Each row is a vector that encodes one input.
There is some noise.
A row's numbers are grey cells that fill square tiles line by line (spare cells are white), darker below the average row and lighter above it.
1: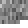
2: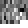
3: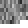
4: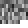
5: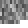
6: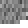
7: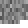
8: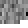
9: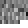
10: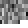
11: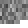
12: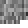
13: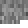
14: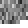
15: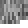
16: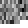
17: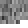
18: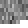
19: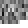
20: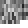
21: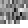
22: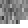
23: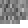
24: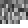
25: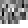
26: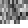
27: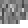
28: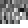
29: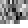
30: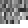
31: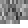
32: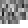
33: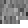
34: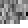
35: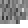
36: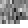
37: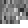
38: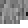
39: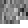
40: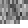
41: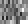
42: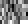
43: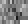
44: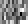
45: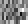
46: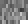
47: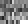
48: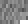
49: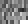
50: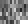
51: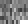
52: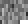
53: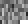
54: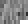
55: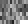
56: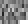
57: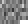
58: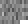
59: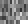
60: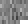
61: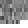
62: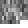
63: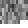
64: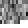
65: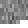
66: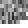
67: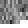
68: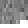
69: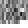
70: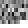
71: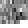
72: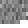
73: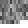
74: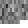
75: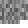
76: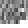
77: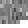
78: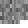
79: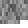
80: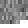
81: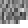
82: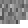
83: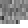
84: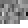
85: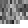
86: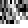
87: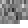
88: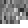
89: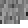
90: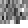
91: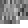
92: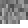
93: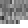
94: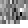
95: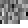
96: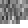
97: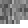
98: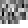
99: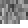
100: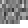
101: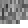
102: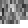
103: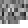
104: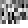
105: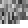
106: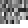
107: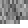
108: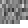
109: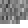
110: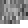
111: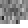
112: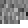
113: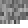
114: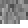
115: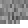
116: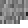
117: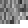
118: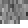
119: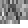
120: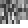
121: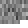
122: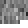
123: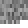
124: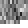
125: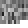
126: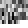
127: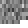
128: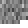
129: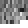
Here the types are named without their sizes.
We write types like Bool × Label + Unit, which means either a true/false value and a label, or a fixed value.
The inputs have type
Line + Tree.
